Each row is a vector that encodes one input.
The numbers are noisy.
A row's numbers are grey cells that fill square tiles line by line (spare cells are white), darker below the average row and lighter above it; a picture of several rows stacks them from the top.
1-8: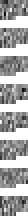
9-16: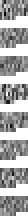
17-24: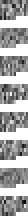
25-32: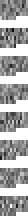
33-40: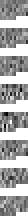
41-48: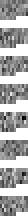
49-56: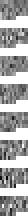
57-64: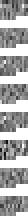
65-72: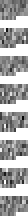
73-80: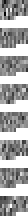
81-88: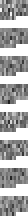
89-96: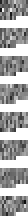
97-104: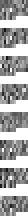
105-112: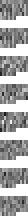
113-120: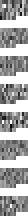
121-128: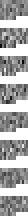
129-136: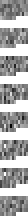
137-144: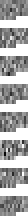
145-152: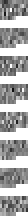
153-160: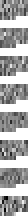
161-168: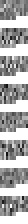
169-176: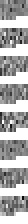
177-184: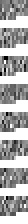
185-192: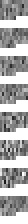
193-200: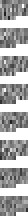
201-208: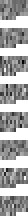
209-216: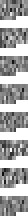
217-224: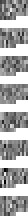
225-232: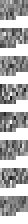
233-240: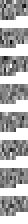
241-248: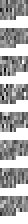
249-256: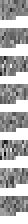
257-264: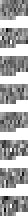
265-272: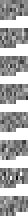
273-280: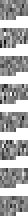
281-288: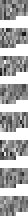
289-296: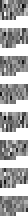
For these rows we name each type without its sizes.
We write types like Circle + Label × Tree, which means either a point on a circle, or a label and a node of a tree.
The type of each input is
(Label + Line) × Line.
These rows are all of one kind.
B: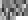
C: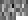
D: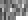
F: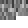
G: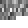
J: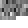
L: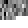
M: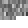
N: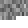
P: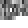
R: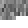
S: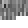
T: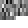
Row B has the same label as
G and N.
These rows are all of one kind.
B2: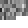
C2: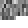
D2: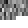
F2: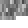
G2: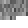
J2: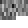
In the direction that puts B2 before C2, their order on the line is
D2, B2, J2, F2, G2, C2.
